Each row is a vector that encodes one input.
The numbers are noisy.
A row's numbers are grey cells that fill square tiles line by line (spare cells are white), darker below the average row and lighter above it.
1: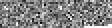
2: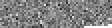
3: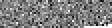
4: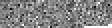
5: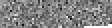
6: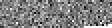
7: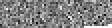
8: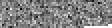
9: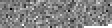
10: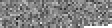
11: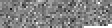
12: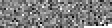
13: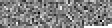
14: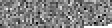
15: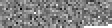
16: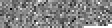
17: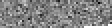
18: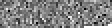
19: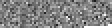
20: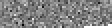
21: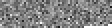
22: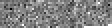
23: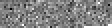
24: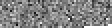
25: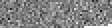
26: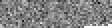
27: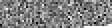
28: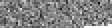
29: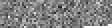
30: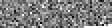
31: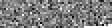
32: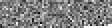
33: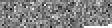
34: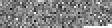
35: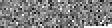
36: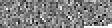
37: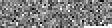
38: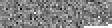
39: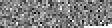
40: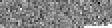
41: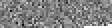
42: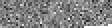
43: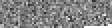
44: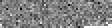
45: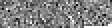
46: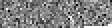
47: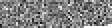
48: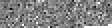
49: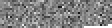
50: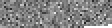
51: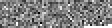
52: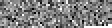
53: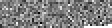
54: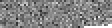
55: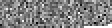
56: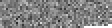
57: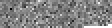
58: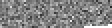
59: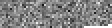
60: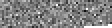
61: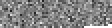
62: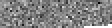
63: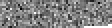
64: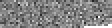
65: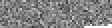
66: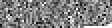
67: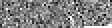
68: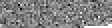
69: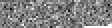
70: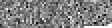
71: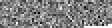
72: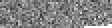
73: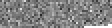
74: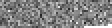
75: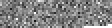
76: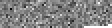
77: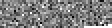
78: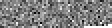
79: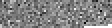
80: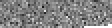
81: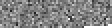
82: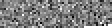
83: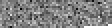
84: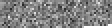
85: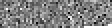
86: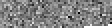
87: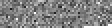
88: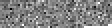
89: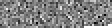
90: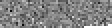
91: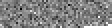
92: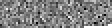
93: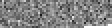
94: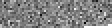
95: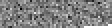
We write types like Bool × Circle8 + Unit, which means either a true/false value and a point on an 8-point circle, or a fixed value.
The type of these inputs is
Line7 × (Tree8 + Unit) + Line8.
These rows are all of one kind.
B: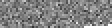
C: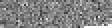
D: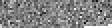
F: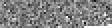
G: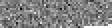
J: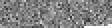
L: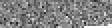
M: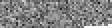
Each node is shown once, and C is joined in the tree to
G and M.
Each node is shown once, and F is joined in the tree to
L.
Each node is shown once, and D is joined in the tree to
B.
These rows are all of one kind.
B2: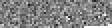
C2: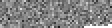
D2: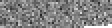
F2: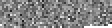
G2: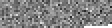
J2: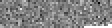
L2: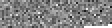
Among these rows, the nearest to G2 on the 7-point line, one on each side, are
F2 and L2.
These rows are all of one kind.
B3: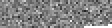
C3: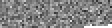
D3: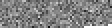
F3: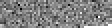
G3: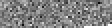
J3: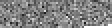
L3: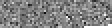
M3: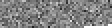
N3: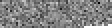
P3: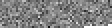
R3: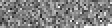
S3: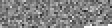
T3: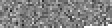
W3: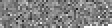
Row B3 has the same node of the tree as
D3, M3, P3 and R3.
